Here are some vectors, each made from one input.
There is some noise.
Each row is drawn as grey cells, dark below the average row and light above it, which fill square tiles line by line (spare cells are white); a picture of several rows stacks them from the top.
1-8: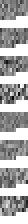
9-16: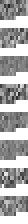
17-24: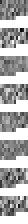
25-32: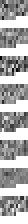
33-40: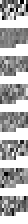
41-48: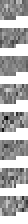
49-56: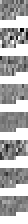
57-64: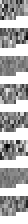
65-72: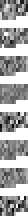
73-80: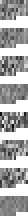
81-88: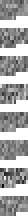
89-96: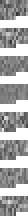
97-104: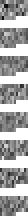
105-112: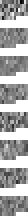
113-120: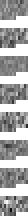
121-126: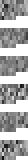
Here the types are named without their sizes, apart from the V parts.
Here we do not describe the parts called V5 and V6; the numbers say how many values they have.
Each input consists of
a point on a line, a true/false value, a value of V5 and a value of V6.
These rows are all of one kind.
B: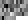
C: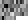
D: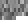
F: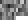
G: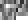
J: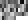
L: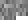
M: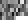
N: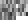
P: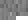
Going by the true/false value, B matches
C, F, L and N.
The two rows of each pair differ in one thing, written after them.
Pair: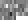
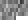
the value of V6
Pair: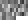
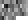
the value of V6
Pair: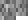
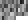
the true/false value
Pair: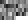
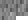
the value of V5
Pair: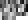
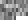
the place on the line
